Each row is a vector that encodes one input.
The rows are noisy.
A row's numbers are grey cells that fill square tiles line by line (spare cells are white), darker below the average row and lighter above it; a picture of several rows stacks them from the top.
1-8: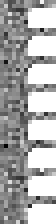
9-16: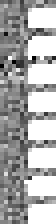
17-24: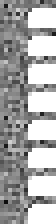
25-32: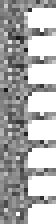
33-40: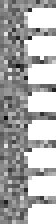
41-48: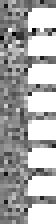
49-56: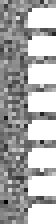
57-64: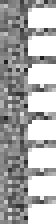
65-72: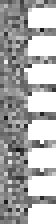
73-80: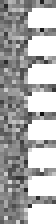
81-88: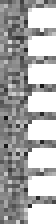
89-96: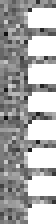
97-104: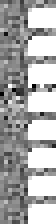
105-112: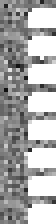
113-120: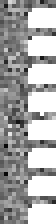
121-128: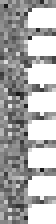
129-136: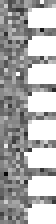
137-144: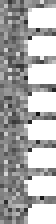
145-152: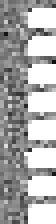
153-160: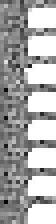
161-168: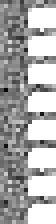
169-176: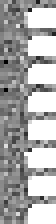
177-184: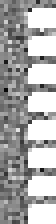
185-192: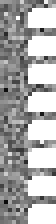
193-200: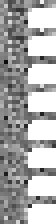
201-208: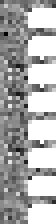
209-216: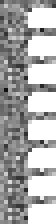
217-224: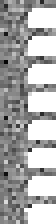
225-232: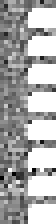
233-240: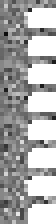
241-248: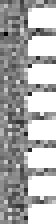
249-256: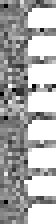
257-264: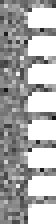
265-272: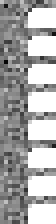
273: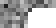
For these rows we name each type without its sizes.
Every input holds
a list of points on a line.
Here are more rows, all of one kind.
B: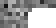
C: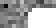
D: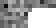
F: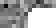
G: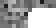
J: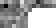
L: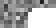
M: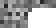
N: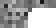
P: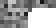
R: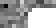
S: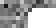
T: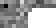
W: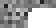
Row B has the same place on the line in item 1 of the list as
D, G, N and W.
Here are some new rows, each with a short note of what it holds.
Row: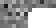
a list of three items
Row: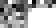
the empty list
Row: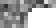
a list of three items
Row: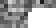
a list of three items
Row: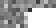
a list of two items
